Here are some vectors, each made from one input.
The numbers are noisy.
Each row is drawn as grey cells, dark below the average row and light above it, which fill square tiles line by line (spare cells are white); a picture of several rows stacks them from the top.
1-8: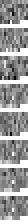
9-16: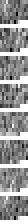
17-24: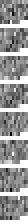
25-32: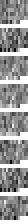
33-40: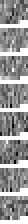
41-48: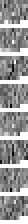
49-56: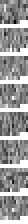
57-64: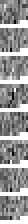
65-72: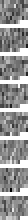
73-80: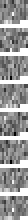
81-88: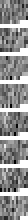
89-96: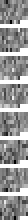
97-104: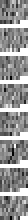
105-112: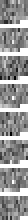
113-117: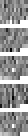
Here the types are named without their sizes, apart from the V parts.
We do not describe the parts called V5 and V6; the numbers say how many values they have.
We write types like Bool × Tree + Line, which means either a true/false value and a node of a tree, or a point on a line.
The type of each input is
(Bool × V6 + V5) × Line.
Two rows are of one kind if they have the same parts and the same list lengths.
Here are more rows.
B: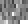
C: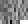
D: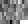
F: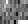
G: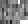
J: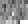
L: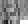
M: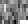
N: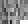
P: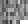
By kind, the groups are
B, C, D, G, J, L, N, P
F, M

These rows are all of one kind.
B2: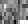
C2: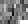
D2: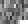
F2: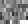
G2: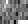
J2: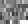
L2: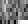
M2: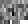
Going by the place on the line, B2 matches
D2 and G2.
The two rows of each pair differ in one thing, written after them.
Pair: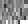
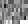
the value of V6
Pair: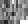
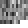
the value of V6
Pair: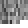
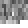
the true/false value
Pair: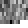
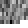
the value of V6
